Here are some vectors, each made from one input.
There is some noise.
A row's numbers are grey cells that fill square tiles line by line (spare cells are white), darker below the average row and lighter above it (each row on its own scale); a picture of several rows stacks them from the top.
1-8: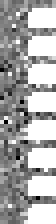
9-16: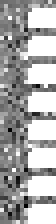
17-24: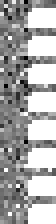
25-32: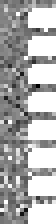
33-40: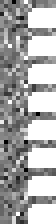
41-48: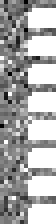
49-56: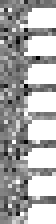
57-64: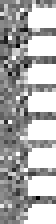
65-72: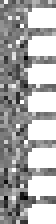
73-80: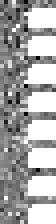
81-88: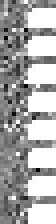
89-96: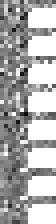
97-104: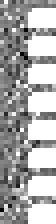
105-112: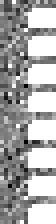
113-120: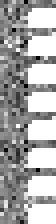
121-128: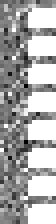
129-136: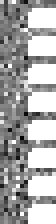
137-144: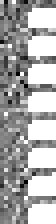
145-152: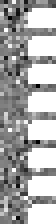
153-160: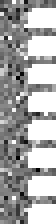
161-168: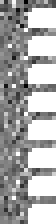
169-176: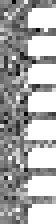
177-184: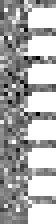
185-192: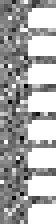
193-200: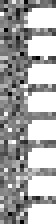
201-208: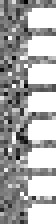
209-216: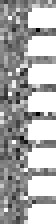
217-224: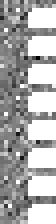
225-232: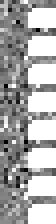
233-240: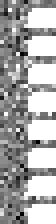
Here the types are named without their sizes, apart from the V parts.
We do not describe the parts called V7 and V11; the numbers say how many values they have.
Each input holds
either a node of a tree and a true/false value, or a value of V7 and a value of V11.
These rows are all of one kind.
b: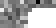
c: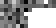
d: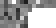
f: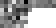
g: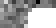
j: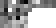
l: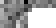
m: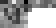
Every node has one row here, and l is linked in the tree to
b and f.
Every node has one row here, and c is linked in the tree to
m.
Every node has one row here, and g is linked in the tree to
b.
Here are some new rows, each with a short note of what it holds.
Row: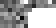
a value of V7 and a value of V11
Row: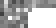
a value of V7 and a value of V11
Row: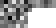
a node of a tree and a true/false value
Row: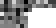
a node of a tree and a true/false value
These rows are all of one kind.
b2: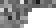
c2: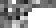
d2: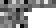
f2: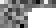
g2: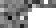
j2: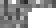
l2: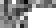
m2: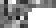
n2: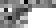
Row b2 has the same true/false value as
c2 and n2.
